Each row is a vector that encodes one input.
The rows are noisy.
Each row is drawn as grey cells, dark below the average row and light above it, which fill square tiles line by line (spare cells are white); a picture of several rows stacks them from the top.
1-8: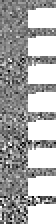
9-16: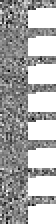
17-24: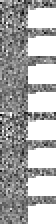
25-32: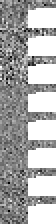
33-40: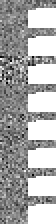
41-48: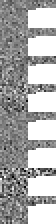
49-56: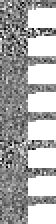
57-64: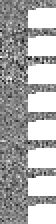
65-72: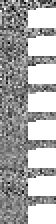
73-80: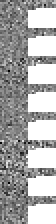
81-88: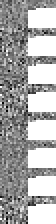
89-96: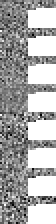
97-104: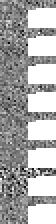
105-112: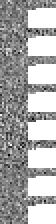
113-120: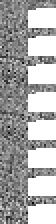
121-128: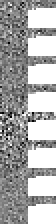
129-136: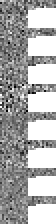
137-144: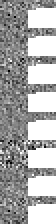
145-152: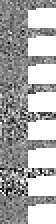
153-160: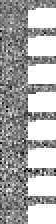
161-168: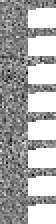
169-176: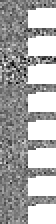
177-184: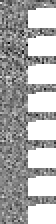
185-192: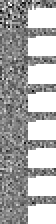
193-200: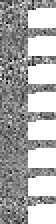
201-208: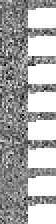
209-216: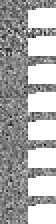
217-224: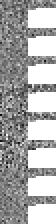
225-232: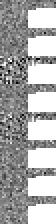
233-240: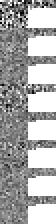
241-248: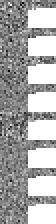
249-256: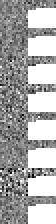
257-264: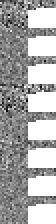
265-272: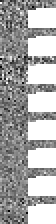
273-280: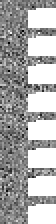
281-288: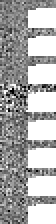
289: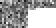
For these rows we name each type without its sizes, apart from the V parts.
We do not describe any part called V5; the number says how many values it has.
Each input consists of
a list of items, each a true/false value and a value of V5.
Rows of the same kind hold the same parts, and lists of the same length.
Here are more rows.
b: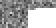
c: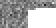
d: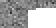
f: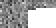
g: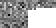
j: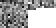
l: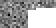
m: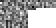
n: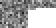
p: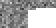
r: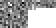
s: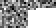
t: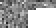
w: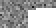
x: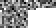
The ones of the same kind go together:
b, c, m, n, p, w
d, f, t
g, j, l, r
s, x

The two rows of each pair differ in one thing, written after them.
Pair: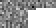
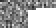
the true/false value in item 1 of the list
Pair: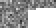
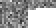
the true/false value in item 1 of the list
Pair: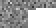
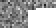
the true/false value in item 1 of the list
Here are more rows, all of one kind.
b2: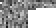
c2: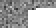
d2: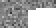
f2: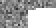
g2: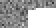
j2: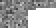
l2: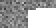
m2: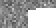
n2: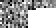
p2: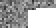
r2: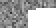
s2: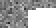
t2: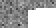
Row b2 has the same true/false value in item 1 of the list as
d2, m2, n2 and r2.
